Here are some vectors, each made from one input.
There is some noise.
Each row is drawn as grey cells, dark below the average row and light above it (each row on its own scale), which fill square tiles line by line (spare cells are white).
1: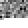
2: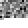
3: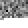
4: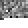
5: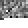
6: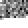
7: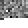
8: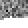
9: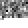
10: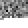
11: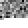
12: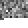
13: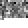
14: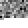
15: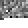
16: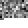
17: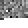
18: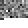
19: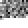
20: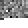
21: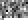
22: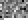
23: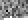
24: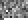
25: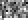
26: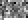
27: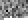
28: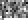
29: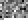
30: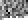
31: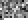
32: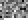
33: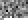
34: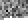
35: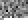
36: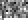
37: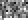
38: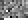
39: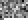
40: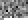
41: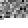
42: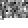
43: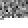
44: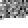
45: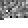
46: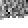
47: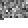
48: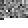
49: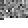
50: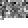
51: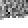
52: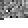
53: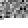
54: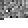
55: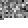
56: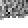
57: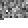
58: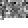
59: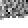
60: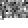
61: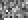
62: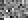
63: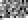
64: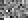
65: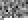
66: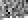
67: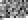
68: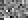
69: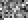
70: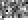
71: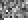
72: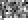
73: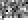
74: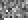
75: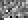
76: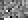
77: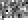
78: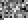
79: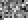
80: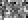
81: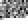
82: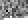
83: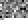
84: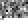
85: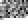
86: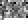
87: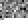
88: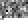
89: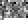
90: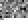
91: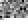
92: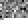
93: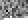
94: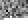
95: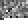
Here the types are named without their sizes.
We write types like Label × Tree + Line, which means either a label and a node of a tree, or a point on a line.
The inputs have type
Line.
